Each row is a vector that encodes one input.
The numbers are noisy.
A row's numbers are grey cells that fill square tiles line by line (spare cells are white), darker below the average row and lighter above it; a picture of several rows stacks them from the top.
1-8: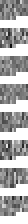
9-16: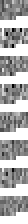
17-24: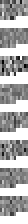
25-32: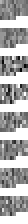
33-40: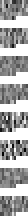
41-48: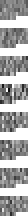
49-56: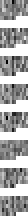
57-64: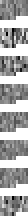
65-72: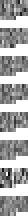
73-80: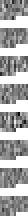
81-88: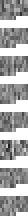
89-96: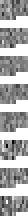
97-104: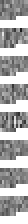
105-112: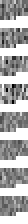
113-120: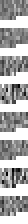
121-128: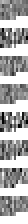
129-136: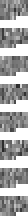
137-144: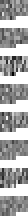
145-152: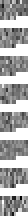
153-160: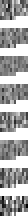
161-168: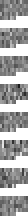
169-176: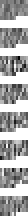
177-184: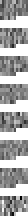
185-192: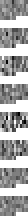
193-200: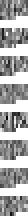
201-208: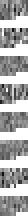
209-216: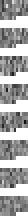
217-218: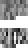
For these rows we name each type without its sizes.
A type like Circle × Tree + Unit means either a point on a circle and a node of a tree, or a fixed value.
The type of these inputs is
Bool × Bool × Bool + Label × (Tree + Unit).
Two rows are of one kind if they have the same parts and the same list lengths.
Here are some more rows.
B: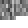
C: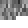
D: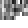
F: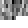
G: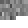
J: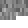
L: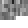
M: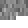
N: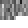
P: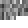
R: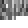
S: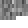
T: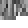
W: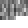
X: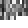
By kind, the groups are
B, C, G, N, R, S, T
D, F, L, P
J, M, W, X

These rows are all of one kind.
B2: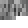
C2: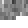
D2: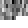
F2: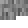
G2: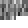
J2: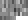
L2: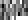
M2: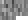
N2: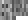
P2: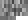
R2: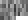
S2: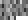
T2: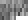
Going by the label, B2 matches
F2, G2 and P2.
